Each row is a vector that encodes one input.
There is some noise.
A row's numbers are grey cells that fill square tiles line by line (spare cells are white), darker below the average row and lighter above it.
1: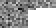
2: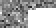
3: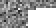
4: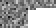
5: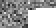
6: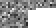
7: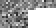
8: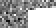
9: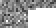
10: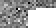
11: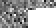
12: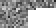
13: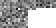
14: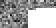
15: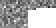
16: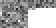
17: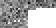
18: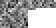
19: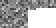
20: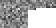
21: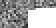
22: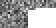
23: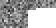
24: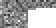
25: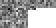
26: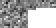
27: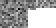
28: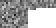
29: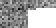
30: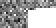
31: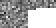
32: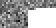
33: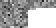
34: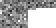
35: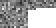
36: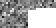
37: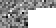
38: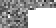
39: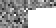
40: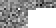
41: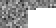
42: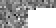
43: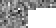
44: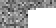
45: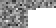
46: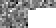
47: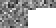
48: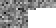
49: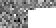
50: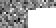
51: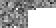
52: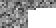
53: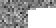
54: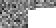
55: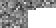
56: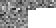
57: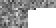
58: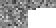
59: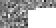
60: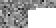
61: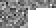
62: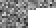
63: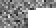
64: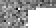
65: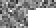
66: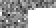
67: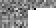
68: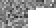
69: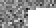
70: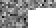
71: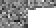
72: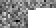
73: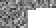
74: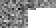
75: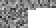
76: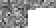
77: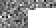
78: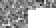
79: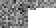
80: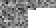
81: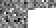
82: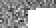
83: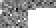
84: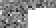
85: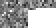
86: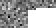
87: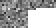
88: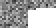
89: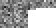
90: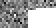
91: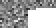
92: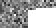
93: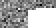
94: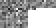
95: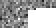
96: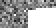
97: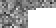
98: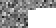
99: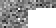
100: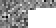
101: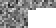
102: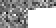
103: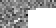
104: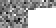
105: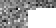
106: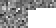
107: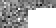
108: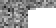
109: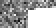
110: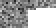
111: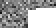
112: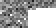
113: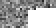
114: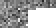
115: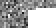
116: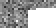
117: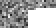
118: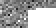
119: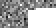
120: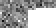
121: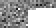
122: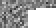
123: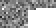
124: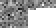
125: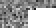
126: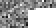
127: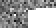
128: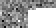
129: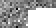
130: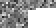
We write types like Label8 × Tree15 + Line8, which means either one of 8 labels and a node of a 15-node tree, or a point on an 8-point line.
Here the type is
Bool × Line10 + Line7.
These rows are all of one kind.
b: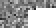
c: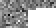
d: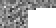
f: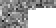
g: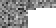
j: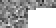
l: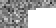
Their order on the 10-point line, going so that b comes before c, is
l, j, b, d, g, c, f.
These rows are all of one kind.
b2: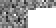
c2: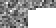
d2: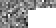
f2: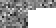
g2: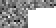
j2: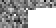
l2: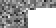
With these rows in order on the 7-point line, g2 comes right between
j2 and l2.
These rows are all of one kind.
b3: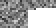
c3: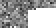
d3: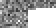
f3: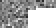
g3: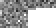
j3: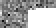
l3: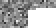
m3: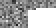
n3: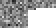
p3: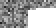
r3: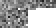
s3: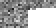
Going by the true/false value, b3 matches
f3 and r3.
